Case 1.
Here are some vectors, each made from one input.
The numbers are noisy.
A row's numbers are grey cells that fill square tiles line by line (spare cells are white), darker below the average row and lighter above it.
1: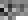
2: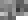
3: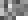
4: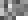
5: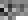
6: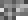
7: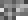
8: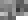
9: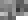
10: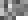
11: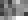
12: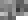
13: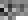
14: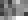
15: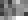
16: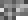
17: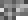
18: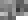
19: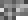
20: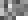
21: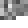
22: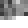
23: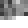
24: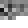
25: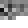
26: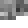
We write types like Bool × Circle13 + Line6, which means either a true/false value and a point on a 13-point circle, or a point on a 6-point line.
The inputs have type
Circle5.
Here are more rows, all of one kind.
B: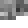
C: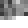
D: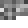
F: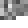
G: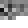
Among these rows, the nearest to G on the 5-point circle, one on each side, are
B and C.
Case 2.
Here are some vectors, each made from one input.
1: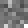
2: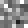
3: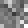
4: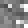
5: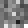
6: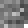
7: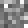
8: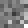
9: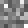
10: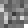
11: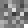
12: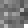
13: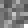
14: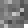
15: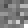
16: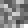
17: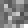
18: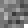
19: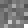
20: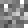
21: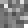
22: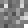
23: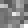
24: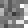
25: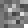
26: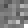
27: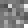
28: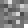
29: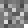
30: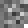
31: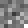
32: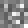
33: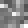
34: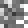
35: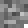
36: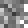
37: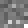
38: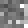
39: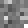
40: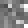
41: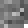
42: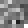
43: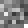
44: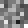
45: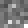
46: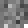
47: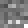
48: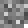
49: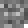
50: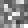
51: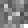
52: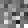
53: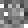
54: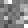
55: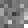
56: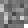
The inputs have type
Bool × Bool × Bool × Bool.
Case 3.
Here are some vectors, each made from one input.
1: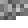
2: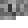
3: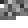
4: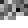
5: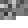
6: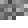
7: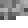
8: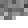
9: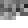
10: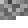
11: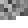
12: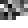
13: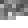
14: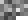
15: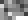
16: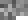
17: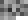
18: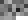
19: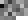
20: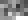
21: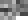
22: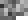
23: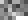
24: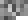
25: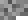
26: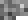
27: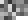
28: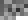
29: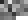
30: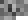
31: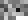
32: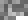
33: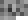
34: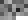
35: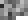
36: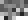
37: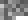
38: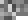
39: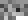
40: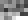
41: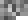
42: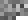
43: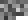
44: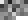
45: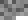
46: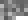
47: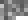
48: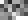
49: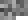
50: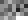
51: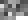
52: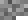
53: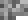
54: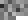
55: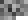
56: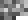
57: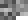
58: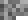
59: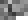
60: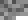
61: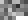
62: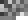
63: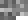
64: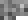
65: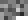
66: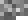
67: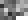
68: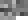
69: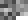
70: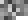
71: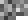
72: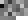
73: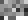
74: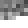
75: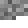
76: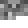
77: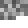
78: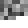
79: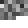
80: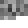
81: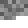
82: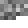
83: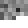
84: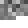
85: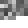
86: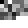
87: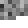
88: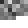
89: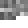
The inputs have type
Bool × Bool × Bool × Bool.
